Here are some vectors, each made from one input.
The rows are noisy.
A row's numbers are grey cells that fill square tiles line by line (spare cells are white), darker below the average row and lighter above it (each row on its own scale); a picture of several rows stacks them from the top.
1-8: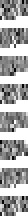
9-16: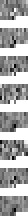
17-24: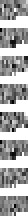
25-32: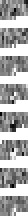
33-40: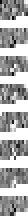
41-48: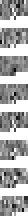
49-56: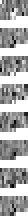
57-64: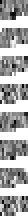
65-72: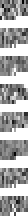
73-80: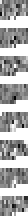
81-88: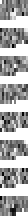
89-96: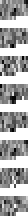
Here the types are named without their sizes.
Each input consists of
either a fixed value, or four true/false values.
